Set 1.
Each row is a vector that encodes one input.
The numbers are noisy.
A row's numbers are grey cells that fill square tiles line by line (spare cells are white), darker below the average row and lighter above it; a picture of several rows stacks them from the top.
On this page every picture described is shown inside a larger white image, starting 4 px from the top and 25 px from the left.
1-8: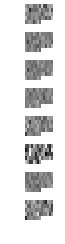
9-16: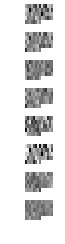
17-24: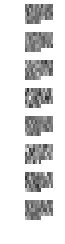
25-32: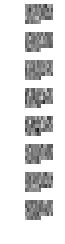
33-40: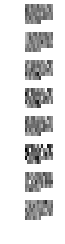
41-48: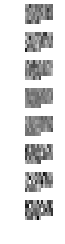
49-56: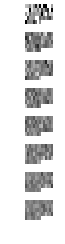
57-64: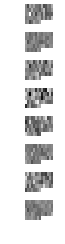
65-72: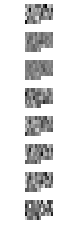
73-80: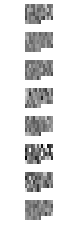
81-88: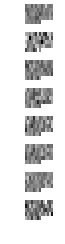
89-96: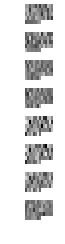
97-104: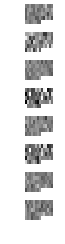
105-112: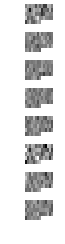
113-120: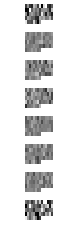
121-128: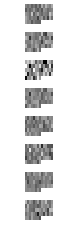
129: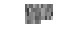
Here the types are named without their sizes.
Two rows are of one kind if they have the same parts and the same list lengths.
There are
3 kinds of row.
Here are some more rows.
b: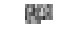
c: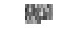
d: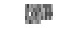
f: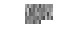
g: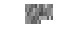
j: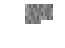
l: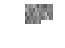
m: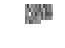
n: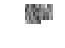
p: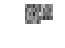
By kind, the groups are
b, c, f, l, n
d, m
g, j, p

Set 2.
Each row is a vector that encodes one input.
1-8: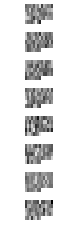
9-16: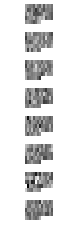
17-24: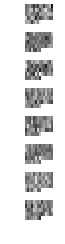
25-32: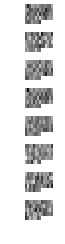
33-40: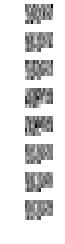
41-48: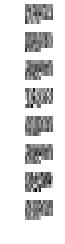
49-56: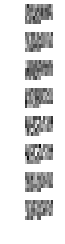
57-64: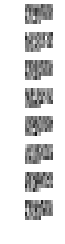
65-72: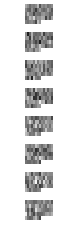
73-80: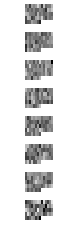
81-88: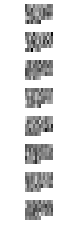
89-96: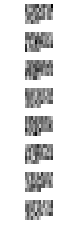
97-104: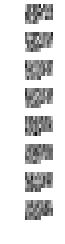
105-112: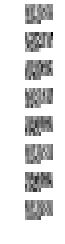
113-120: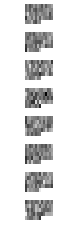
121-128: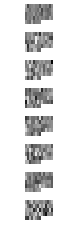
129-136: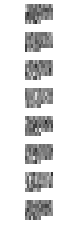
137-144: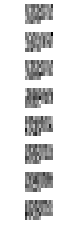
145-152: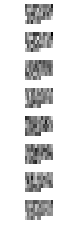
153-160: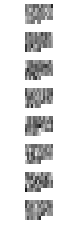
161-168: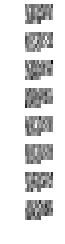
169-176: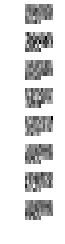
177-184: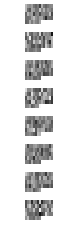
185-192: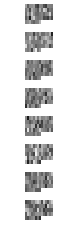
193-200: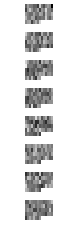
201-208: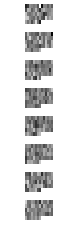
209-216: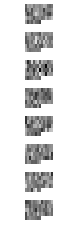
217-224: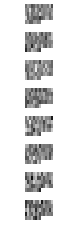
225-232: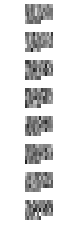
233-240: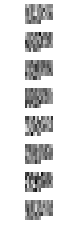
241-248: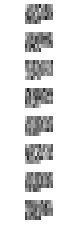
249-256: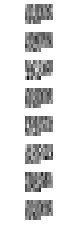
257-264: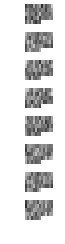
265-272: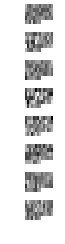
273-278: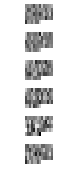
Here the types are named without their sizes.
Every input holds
either a point on a circle, or three true/false values.
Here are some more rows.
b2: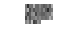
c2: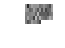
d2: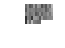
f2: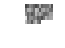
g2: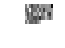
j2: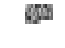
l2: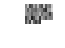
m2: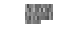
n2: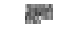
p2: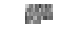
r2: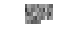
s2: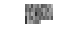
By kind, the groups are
b2, c2, d2, j2, l2, m2, n2, p2, s2
f2, g2, r2

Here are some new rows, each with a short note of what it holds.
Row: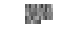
a point on a circle
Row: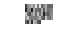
three true/false values
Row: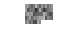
a point on a circle
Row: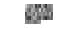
a point on a circle
